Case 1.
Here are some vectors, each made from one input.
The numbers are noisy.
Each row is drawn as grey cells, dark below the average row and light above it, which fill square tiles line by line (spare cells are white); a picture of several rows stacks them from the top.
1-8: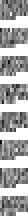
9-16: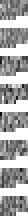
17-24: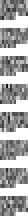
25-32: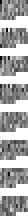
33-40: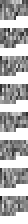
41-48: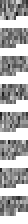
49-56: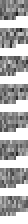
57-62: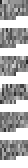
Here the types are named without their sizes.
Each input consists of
a point on a line.
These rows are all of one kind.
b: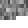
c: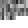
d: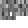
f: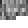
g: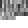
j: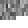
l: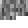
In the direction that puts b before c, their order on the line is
g, f, b, j, d, l, c.
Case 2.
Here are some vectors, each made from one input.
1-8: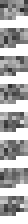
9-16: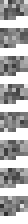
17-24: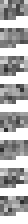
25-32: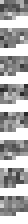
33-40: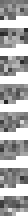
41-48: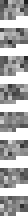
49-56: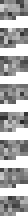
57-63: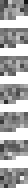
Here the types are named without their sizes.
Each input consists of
four true/false values.
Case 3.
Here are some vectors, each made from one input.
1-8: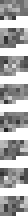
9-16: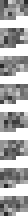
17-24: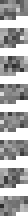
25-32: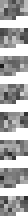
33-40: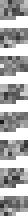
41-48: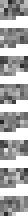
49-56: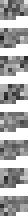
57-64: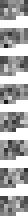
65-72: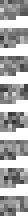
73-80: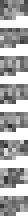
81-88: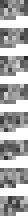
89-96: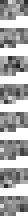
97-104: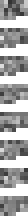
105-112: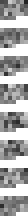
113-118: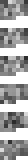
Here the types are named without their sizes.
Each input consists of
three true/false values.
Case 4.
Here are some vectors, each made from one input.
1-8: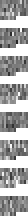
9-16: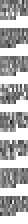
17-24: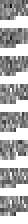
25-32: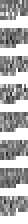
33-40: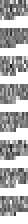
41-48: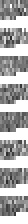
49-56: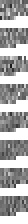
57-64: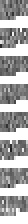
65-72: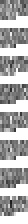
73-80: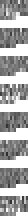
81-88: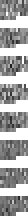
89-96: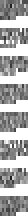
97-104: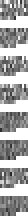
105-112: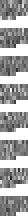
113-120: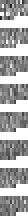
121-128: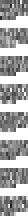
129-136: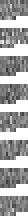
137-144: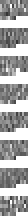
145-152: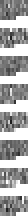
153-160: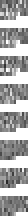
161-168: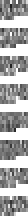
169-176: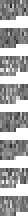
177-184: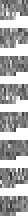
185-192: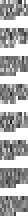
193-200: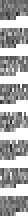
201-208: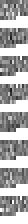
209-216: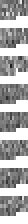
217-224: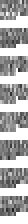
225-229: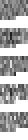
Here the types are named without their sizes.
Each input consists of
three true/false values.
